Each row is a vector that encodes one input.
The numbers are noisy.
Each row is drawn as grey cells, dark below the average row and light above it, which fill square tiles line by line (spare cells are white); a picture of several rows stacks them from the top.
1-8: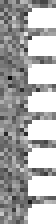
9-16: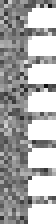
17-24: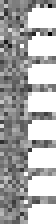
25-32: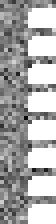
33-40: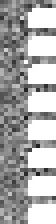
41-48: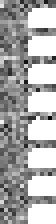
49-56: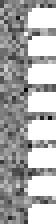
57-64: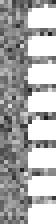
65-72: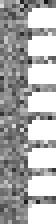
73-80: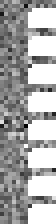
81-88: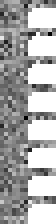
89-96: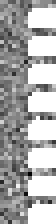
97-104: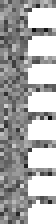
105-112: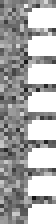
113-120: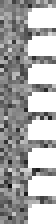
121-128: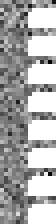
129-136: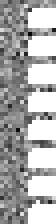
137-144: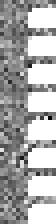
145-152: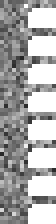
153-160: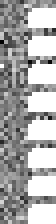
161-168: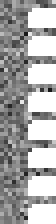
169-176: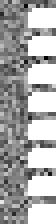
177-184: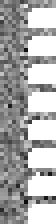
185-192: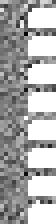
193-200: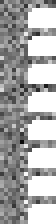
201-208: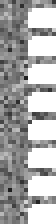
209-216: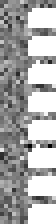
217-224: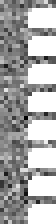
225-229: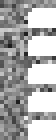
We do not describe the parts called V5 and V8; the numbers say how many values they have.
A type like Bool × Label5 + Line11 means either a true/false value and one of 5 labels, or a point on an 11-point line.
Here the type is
((Bool × Bool × Bool × Bool + Unit) × V8 + Line6) × V5.
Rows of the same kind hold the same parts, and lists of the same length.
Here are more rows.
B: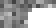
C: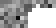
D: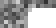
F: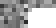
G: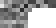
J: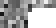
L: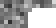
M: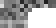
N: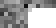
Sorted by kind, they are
B, C, D, F, L, N
G, M
J

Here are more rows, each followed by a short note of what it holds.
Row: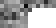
four true/false values, a value of V5 and a value of V8
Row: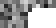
a point on a 6-point line and a value of V5
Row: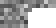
four true/false values, a value of V5 and a value of V8
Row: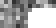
a value of V5 and a value of V8
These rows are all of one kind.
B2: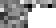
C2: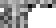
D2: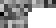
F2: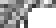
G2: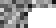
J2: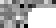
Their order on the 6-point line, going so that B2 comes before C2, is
B2, D2, G2, C2, F2, J2.
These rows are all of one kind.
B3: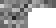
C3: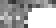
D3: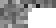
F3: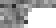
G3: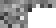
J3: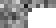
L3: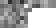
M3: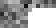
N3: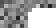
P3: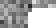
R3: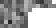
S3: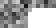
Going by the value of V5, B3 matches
D3, J3, M3 and S3.
